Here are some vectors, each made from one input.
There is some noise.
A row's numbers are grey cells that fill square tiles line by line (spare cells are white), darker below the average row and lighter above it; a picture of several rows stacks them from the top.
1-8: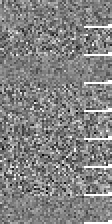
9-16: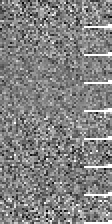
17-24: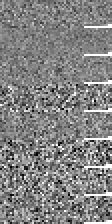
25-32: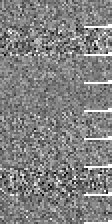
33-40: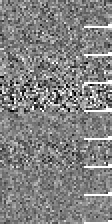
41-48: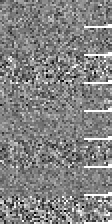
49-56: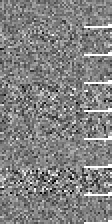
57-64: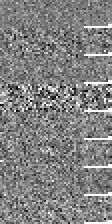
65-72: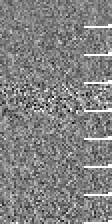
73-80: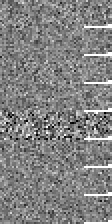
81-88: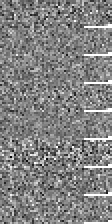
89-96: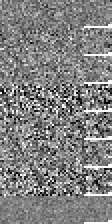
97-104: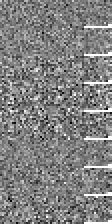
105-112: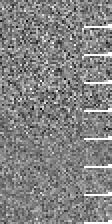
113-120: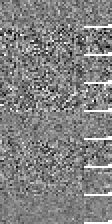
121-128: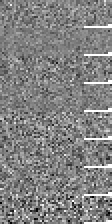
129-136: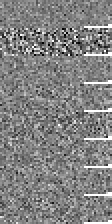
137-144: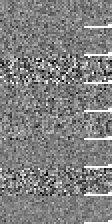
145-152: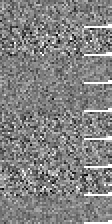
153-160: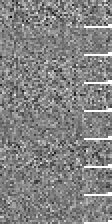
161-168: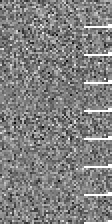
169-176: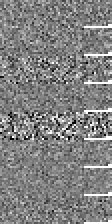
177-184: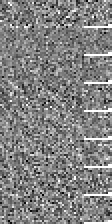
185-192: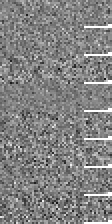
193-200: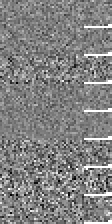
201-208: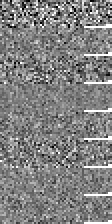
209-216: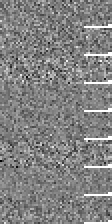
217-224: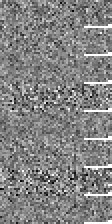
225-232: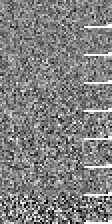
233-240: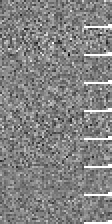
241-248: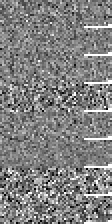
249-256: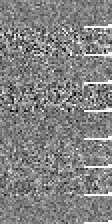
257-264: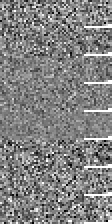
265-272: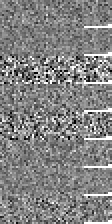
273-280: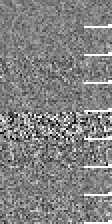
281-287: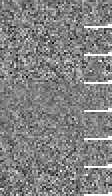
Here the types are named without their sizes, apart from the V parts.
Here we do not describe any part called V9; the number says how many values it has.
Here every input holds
either a point on a line and a value of V9, or a list of points on a circle.
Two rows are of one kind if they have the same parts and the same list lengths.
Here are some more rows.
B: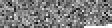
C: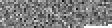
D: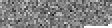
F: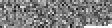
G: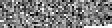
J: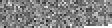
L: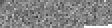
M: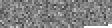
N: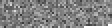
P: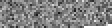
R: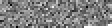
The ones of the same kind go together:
B, M, R
C
D, J, N
F, G, L, P

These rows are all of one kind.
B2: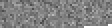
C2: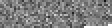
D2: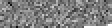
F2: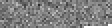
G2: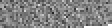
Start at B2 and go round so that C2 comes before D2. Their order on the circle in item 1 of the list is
B2, G2, C2, F2, D2.
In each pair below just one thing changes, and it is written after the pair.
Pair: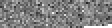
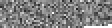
the value of V9
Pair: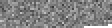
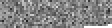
the place on the line
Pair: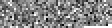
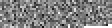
the value of V9
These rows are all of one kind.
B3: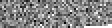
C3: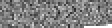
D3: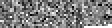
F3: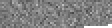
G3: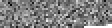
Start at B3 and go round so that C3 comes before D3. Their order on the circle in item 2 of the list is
B3, C3, F3, D3, G3.
